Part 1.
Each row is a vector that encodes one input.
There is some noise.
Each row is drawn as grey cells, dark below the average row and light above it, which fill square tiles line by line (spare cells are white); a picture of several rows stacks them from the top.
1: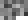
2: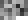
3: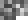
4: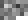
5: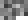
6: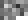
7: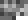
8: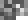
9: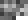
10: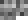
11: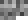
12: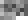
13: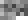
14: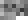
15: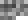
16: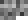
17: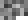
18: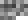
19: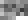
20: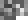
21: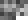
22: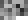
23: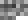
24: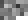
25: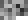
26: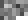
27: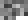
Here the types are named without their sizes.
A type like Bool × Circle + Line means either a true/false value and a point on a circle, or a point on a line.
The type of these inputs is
Bool × Bool × Bool.
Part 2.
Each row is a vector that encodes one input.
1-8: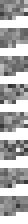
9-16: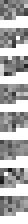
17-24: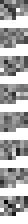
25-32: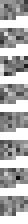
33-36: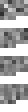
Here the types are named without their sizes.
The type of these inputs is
Label.
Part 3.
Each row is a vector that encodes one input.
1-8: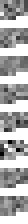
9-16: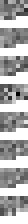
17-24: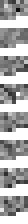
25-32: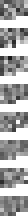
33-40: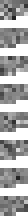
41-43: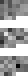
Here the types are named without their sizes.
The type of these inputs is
Label.
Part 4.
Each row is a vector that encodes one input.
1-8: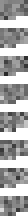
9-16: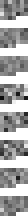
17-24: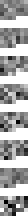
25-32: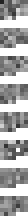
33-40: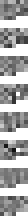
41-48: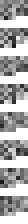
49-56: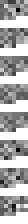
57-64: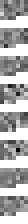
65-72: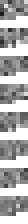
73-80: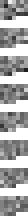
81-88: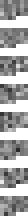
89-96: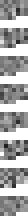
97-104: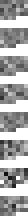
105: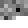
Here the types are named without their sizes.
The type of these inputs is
Label.
